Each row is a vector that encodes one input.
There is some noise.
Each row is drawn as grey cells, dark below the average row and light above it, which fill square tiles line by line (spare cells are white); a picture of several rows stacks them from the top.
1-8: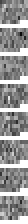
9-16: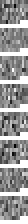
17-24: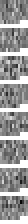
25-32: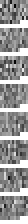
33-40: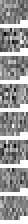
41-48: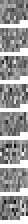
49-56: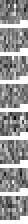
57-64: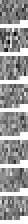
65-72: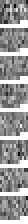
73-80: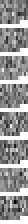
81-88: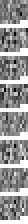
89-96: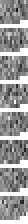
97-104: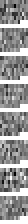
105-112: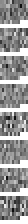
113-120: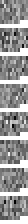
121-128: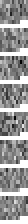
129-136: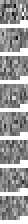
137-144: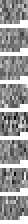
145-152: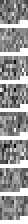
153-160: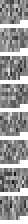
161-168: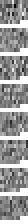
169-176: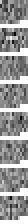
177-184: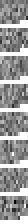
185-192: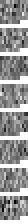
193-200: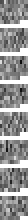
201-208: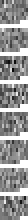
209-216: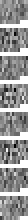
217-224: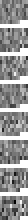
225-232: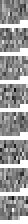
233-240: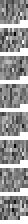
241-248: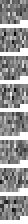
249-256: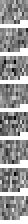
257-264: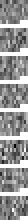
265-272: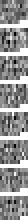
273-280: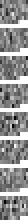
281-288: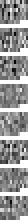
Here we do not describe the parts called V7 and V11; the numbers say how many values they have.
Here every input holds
one of 5 labels and one of 6 labels, together with either a fixed value, or a value of V7 and a value of V11.
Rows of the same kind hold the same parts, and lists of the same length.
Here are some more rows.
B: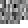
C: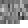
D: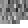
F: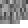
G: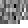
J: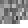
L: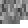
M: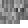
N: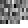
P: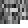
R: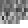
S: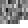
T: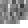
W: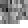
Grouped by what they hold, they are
B, G, N, P
C, D, F, J, L, M, R, S, T, W

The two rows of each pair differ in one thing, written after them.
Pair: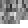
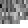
one of the two labels
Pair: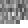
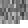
the value of V7
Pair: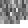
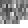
one of the two labels
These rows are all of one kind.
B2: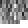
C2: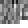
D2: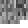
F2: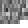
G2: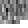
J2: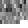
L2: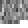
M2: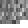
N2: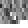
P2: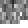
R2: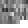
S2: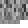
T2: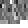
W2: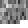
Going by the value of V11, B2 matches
C2, P2 and R2.
